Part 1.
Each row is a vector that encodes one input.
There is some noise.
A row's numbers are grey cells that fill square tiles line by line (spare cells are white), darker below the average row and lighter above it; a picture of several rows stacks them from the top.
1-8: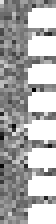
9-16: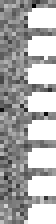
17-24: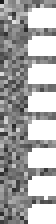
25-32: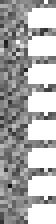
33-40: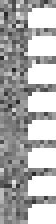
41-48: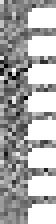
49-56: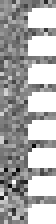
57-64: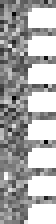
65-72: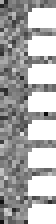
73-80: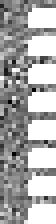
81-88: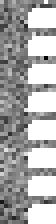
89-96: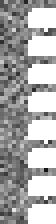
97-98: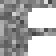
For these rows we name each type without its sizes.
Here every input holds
either a fixed value, or four true/false values.
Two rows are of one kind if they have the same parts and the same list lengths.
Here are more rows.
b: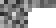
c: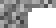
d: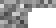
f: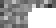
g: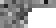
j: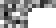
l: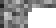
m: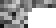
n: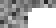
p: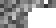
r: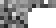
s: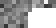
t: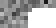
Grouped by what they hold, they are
b, c, d, f, g, l, m, n, p, r, s, t
j

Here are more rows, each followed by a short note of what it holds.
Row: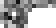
four true/false values
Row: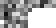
a fixed value
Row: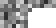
a fixed value
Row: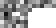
a fixed value
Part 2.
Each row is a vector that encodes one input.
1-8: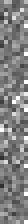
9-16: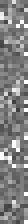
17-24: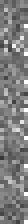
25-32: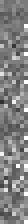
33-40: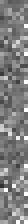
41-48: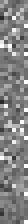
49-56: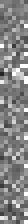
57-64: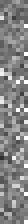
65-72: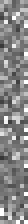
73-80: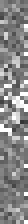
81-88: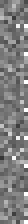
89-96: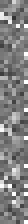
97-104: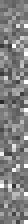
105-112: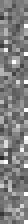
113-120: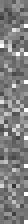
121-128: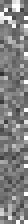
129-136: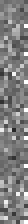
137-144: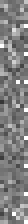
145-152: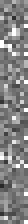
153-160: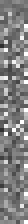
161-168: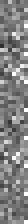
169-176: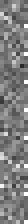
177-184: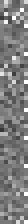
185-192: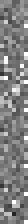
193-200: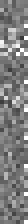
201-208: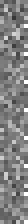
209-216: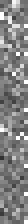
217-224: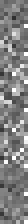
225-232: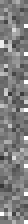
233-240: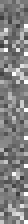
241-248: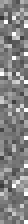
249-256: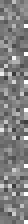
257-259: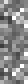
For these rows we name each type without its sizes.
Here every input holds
a point on a line.
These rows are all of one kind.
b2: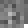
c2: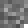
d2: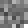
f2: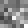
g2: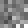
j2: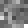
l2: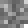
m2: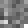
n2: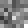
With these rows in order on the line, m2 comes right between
c2 and f2.
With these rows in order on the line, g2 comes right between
f2 and n2.
